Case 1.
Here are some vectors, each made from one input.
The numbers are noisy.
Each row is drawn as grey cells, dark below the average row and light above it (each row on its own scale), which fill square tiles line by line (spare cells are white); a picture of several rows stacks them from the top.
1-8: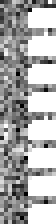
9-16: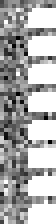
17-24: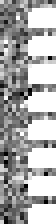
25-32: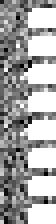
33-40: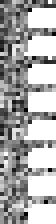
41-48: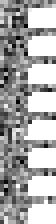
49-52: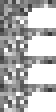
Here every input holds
four true/false values.
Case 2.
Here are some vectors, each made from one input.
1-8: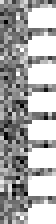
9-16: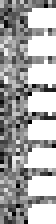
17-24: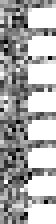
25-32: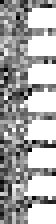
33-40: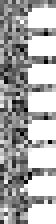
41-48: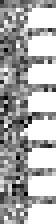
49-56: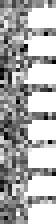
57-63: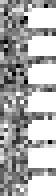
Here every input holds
four true/false values.
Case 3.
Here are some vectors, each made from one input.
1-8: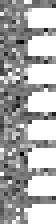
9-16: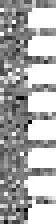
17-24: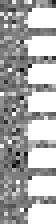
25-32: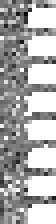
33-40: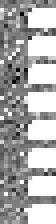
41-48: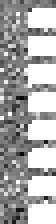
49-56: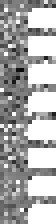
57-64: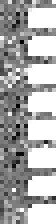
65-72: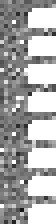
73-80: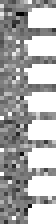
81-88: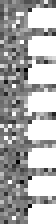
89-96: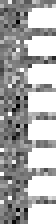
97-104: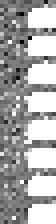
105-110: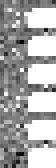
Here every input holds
five true/false values.
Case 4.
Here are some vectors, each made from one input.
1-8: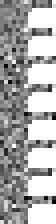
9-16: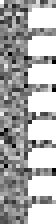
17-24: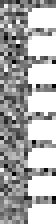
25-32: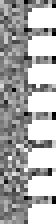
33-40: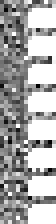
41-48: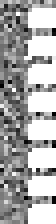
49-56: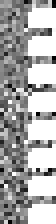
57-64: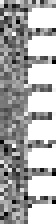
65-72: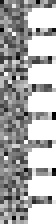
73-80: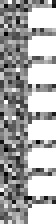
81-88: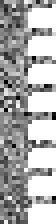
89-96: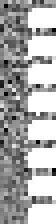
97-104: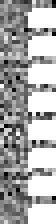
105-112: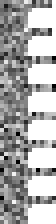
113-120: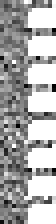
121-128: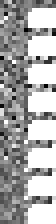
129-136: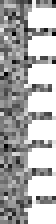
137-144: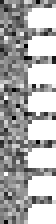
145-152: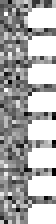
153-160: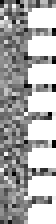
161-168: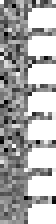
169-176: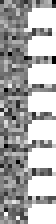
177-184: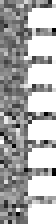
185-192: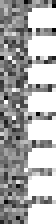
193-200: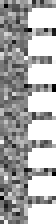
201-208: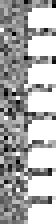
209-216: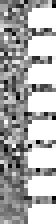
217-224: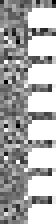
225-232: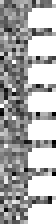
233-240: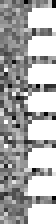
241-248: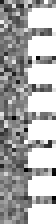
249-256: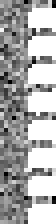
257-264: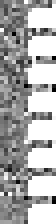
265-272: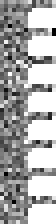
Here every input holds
one of 9 labels.
